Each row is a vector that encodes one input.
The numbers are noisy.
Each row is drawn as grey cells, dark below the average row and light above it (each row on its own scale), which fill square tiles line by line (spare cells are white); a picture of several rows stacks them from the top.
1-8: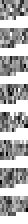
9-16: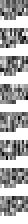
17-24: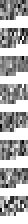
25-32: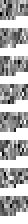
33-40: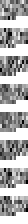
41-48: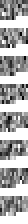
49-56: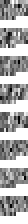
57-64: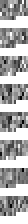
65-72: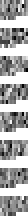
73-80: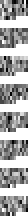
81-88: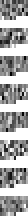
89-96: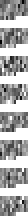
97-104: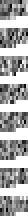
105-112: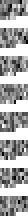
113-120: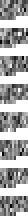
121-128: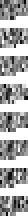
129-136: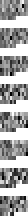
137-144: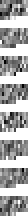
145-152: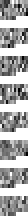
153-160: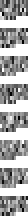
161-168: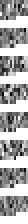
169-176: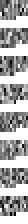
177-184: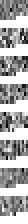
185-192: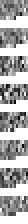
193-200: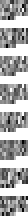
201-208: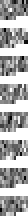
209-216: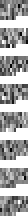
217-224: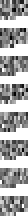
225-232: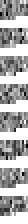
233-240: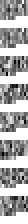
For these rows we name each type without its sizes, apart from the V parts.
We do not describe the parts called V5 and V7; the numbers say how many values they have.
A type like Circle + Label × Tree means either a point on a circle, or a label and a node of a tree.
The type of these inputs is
(Bool × Line + V5) × V7.
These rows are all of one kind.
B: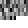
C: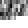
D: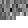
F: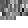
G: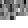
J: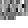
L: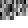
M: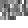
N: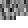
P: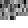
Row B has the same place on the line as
F and M.
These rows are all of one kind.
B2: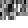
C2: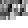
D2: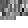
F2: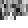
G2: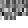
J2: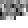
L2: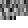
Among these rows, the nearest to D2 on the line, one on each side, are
G2 and L2.
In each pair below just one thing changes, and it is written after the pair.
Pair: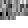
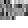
the place on the line
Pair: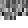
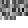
the true/false value
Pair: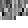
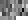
the true/false value
